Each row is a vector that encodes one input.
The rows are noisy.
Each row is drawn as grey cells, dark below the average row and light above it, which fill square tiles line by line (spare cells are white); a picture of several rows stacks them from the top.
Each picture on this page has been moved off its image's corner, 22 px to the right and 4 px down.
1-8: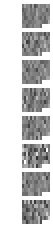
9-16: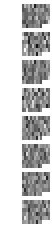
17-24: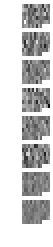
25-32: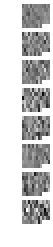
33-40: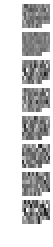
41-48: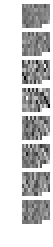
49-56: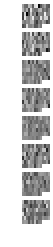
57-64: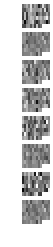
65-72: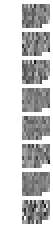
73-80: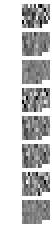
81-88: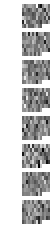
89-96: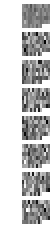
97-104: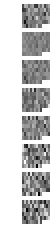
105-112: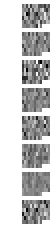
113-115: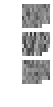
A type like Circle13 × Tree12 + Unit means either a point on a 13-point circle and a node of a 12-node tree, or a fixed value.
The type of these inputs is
(Bool × Bool × Bool × Bool + Unit) × Line8 + Line5.
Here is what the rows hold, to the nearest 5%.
About 15% of them hold a point on a 5-point line. The rest hold a point on an 8-point line, together with either a fixed value, or four true/false values.
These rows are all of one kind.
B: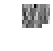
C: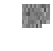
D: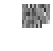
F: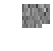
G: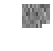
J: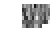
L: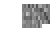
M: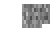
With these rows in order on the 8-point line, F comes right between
D and J.
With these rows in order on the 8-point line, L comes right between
G and J.
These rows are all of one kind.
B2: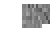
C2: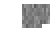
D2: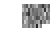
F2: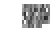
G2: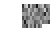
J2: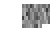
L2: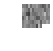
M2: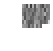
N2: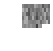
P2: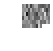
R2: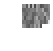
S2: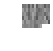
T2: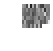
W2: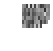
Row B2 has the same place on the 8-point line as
D2, F2, L2 and S2.
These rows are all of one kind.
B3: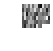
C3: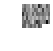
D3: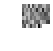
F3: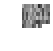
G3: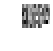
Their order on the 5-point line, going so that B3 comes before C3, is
B3, D3, G3, C3, F3.
